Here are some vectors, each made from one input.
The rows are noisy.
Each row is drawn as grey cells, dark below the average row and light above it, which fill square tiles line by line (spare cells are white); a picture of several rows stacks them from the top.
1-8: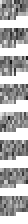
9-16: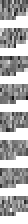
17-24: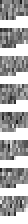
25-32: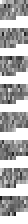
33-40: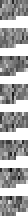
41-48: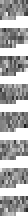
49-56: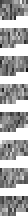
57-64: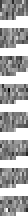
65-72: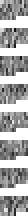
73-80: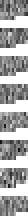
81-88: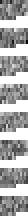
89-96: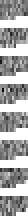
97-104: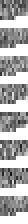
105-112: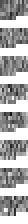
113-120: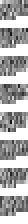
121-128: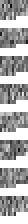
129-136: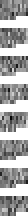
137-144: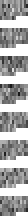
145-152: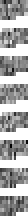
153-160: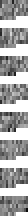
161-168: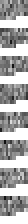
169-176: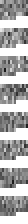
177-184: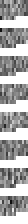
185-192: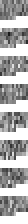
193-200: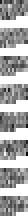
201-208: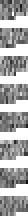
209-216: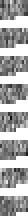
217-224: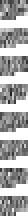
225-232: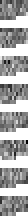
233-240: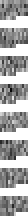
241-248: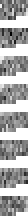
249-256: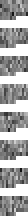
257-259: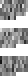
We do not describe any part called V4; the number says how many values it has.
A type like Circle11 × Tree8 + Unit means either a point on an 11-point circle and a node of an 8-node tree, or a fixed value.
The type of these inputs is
(Bool × Bool × Bool + V4) × (Label7 + Line11).
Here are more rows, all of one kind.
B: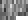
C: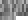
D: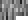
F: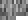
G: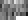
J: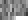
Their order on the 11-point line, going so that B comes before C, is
D, G, B, F, C, J.
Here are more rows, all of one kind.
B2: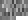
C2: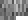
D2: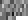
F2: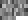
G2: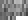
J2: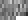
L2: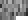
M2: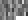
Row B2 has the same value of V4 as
D2 and F2.
